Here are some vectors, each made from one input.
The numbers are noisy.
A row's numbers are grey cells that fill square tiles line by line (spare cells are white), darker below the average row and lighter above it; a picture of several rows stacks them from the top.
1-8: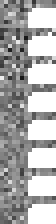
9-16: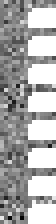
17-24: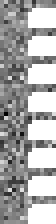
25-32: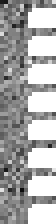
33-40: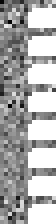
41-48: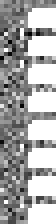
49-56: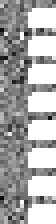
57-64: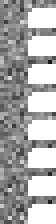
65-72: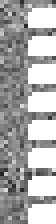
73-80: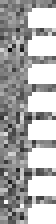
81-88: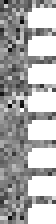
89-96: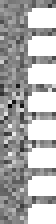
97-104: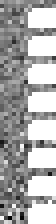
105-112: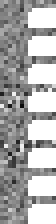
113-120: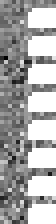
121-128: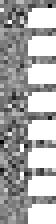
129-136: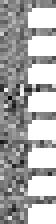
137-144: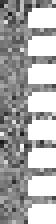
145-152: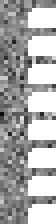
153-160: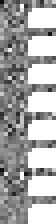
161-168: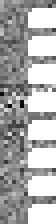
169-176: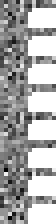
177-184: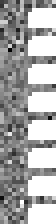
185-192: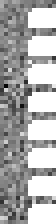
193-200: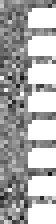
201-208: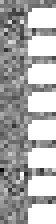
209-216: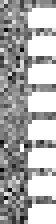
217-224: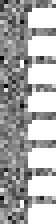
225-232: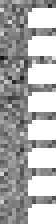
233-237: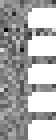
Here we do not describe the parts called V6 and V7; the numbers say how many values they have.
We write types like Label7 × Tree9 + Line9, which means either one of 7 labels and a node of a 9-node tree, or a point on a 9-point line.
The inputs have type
(Bool × V6 × V6 + Line4) × V7 + Line5 × (Tree9 + Unit).
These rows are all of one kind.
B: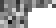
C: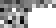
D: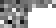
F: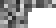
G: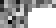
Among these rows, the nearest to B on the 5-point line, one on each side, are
C and F.
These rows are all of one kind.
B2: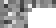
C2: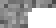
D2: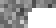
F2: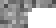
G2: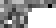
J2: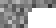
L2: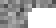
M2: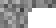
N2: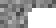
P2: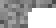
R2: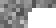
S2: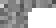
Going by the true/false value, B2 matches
P2, R2 and S2.
